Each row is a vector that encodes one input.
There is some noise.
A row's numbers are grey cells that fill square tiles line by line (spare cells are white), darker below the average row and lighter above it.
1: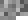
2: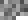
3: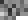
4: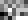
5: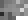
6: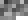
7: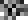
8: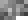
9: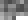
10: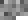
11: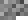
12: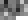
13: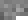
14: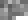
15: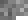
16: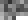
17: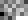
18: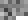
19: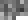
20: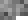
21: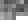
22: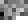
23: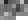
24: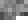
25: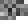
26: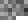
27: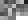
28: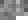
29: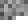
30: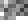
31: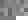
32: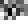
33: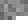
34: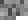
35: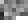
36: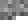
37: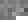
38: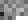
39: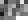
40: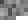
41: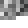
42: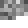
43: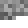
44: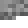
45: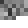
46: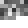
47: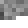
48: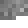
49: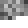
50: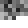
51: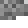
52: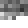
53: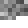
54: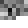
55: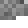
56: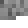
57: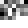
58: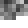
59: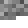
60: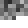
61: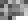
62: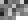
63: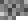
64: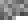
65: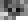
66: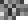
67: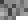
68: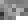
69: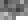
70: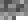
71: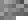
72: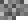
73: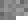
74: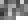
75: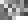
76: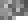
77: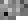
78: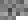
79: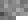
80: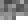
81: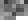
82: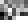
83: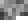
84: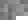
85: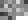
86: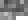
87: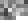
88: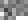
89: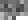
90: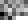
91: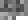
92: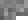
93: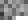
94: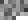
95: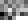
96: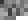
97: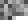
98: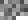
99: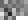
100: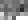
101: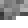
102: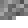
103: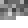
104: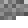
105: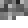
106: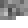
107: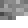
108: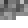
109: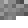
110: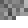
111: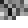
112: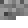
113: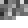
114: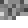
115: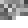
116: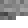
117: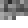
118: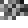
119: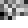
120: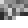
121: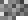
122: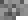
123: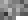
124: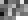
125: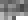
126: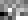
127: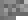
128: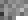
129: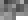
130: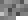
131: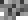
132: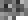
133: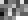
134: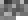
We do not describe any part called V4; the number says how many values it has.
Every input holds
either a point on a 5-point line, or a list of up to two items, each a true/false value and a value of V4.
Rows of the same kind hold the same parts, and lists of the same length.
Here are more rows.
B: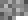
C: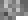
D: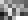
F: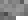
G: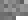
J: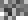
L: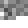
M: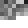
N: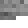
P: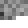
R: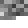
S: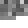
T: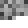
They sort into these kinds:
B, C, P, T
D, F, G, N, R
J, L
M, S

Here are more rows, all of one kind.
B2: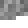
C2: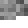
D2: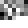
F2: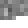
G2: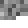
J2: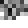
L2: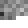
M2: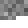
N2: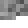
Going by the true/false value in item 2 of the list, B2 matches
C2 and G2.
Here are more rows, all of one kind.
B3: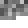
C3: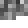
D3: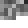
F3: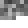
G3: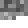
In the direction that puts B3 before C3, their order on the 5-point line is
D3, F3, G3, B3, C3.
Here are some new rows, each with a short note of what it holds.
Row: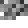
a list of one item
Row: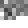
the empty list
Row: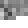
the empty list
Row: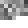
the empty list
